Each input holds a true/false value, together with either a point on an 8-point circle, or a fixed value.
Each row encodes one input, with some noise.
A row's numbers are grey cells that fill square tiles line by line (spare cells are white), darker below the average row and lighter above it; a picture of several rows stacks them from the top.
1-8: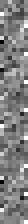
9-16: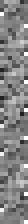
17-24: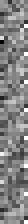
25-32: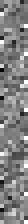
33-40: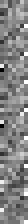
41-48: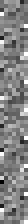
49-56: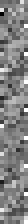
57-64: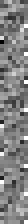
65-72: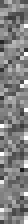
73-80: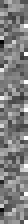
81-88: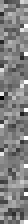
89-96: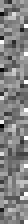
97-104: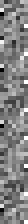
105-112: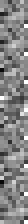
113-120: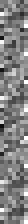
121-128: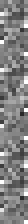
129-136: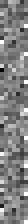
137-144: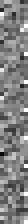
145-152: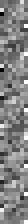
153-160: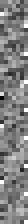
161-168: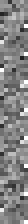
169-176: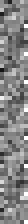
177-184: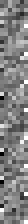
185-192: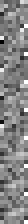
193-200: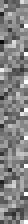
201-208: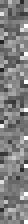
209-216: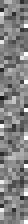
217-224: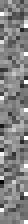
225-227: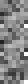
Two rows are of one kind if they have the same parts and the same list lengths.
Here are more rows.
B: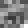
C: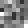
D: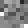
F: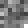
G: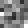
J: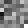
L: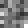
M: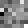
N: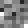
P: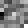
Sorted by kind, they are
B, M
C, D, F, G, J, L, N, P

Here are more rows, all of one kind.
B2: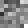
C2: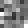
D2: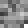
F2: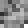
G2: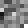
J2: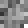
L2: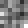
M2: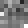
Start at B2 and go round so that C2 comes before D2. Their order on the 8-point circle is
B2, C2, J2, D2, F2, M2, G2, L2.
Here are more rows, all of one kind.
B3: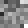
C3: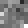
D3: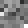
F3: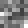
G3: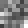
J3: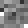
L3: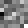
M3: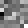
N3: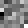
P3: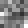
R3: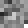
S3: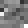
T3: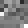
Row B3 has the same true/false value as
L3, M3, N3 and R3.
